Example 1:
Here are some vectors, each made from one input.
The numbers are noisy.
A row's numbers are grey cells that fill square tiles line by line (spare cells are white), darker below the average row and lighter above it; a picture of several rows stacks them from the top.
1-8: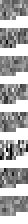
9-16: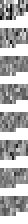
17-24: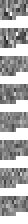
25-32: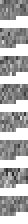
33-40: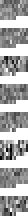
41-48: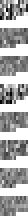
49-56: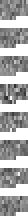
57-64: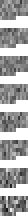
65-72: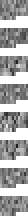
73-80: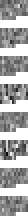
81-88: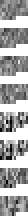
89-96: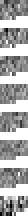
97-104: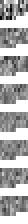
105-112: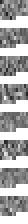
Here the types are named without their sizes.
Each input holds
either a fixed value, or a node of a tree and a true/false value.
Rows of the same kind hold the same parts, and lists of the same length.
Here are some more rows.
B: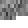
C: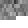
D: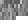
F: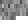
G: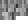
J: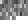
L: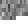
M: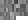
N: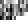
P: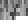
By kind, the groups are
B, C, D, F, G, J, L, M, P
N

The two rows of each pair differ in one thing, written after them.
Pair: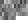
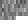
the node of the tree
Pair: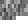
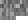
the true/false value
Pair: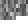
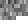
the node of the tree
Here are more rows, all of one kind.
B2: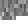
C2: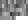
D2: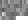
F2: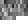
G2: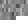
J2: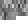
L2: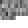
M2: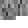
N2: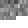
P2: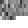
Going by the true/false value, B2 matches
F2 and N2.
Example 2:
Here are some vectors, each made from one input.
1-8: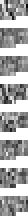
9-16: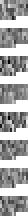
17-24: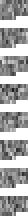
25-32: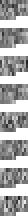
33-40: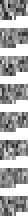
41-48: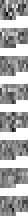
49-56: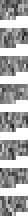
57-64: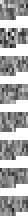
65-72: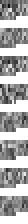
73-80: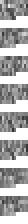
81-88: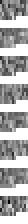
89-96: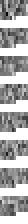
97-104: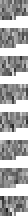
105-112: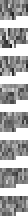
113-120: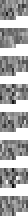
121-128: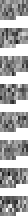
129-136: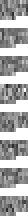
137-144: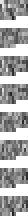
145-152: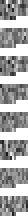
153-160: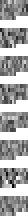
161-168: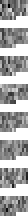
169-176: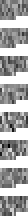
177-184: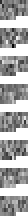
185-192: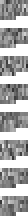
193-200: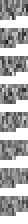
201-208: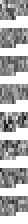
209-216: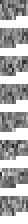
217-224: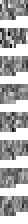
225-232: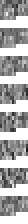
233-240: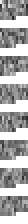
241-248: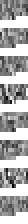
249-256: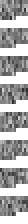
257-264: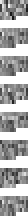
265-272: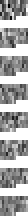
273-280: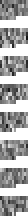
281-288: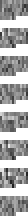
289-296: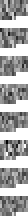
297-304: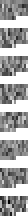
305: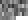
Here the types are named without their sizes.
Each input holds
a true/false value, together with either a fixed value, or a node of a tree.
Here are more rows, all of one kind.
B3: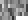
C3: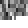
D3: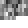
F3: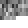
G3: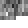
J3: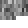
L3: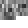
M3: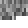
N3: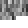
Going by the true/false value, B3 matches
J3, L3 and N3.
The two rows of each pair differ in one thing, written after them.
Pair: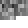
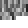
the true/false value
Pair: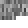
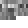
the true/false value
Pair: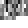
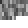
the node of the tree
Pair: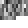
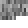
the node of the tree
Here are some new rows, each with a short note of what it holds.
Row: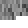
a node of a tree and a true/false value
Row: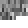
a node of a tree and a true/false value
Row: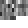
a true/false value
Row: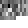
a true/false value
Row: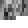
a node of a tree and a true/false value
